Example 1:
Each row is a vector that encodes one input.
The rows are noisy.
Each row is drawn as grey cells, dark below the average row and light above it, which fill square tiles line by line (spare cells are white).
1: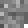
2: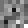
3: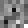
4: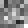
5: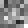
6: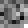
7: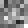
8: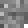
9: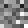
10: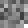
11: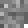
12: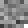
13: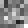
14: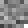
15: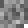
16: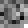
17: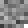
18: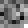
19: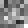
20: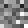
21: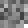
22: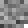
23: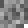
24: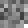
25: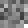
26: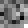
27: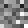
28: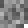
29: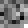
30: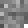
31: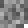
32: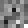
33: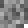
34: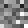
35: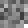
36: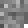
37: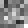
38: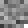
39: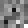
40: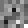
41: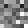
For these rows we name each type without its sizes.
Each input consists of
a node of a tree.
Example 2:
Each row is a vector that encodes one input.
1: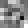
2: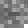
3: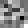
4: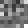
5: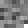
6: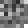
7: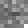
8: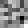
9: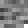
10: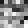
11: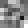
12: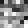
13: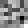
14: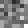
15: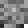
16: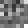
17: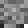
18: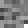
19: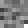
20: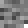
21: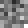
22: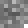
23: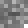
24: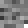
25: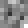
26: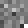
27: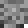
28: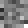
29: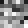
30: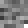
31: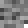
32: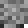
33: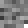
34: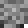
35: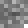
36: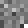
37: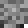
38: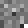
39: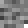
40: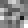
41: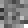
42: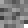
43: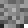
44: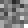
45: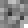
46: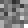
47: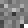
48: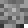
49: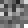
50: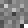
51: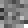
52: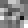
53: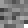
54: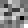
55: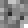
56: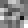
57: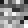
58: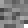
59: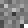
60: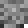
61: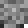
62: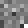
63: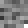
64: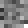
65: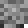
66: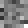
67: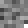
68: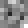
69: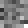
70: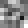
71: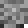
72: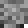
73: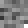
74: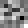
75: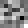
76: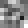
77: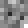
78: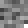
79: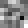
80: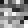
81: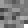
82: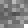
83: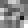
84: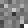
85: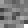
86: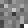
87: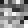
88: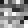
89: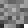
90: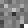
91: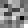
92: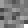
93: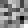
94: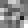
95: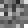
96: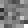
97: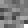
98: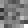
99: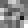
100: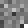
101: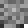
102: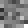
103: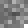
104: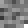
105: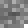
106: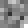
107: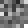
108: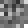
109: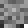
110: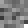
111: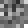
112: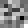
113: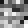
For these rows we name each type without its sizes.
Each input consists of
either a fixed value, or a node of a tree.
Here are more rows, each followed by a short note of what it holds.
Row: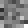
a node of a tree
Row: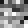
a fixed value
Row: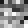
a fixed value
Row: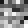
a fixed value
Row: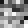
a fixed value
